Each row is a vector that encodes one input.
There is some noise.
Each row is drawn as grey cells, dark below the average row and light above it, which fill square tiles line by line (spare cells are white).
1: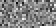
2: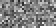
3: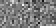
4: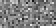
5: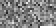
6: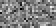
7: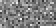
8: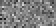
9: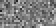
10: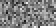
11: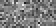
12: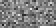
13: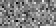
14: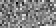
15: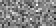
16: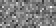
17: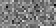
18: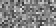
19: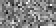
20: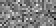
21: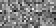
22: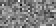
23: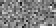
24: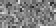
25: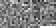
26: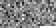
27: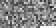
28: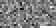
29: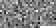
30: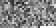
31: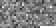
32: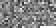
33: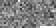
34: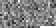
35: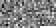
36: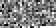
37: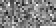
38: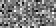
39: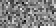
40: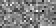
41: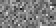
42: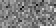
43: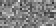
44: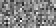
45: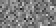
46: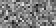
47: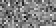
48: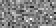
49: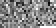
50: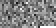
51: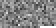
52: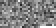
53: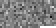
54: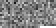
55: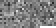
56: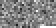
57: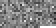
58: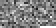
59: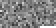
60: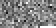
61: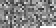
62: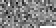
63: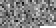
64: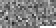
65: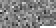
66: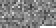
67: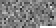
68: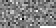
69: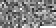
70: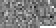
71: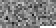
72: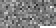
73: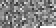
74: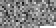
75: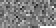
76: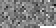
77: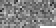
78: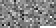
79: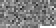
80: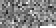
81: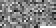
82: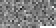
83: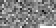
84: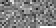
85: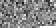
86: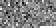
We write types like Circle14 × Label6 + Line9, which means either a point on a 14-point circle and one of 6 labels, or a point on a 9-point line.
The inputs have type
Bool × Bool × Bool × Label7 + Circle8.
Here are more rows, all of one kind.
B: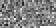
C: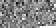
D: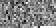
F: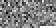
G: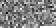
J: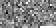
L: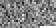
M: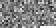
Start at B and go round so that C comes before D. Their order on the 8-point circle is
B, C, L, F, J, D, G, M.
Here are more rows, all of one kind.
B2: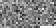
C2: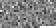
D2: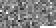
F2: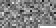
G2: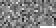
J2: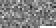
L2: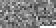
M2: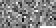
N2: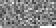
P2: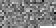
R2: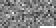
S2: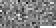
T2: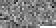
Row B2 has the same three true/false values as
N2 and S2.
